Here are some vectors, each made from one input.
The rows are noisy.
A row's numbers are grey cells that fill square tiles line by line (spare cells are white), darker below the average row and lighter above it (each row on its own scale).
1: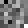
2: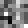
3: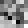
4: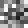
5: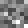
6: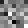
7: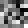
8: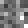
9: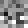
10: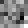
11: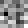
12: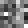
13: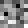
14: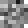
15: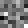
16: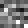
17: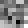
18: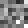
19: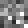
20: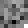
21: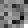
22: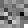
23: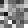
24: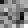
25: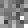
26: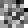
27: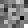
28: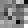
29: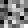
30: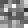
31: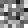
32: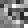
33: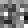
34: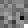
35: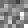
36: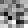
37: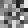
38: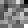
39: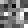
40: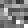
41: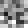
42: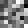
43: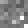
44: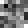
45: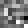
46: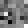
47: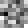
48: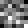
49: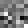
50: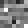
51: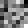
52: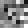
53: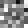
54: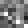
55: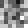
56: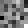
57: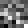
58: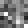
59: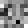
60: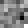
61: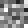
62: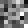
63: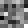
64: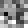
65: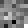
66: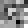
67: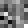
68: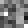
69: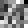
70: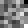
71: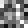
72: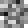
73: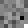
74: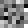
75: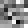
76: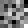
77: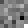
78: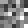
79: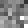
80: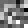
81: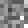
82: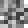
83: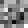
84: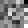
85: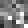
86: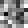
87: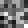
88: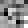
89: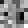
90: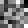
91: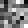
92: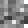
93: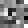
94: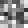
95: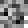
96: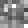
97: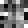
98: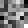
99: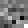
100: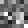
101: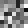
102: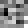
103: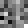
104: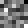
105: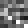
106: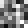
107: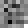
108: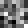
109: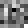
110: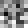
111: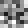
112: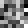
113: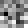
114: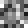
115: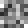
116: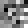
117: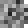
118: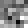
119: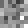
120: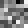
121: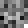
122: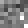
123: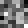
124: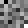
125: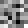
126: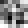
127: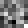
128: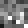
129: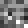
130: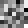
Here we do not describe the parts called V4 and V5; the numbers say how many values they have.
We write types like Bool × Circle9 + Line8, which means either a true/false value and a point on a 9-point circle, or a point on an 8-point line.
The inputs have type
(Bool × Circle8 + V4) × V5 + Unit.
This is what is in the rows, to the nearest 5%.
About 5% of them hold a fixed value. The rest hold a value of V5, together with either a point on an 8-point circle and a true/false value, or a value of V4.
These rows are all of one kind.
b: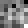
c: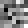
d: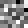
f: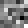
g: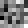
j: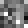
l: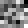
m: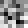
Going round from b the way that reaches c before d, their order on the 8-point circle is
b, f, m, c, l, g, j, d.
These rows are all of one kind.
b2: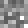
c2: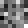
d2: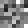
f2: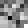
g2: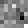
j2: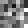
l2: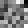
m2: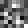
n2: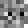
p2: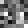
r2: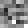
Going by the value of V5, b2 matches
c2, d2, j2 and r2.
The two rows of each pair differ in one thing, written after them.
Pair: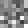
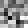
the place on the 8-point circle
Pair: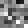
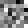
the place on the 8-point circle
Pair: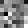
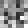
the value of V5
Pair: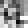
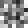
the place on the 8-point circle
